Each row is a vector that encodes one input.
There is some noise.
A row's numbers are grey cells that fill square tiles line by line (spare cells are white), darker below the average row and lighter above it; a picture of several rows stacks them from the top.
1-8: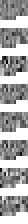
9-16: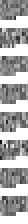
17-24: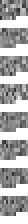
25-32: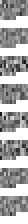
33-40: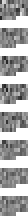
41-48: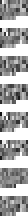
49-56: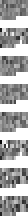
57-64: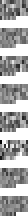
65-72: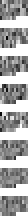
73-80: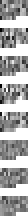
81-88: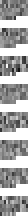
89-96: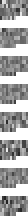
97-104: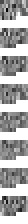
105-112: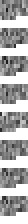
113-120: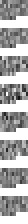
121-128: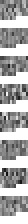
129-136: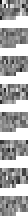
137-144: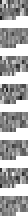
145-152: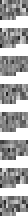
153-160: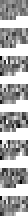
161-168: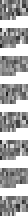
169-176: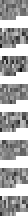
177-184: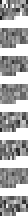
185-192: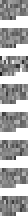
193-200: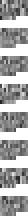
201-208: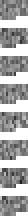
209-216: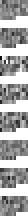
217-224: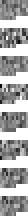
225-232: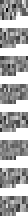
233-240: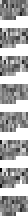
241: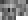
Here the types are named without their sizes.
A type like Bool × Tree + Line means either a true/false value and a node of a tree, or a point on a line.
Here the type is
Label × Label + Tree + Unit.
